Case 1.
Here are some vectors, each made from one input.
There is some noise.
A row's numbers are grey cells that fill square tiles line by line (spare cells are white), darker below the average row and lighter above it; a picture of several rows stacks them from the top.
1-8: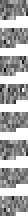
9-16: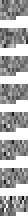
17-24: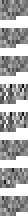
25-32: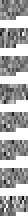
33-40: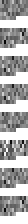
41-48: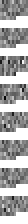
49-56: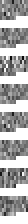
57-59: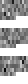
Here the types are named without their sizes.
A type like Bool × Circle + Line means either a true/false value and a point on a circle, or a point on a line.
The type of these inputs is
Line.
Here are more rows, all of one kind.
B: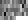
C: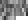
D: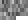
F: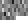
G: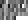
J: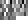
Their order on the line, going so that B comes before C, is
F, B, C, D, G, J.
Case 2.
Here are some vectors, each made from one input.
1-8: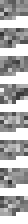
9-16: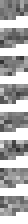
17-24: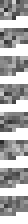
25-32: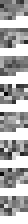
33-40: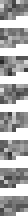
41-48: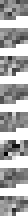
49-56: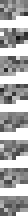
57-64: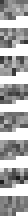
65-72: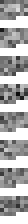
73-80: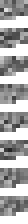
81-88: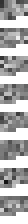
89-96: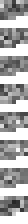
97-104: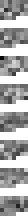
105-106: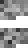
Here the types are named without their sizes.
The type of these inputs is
Line.
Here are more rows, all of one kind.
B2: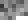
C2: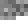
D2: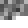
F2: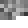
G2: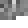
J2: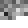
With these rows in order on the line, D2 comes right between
B2 and C2.
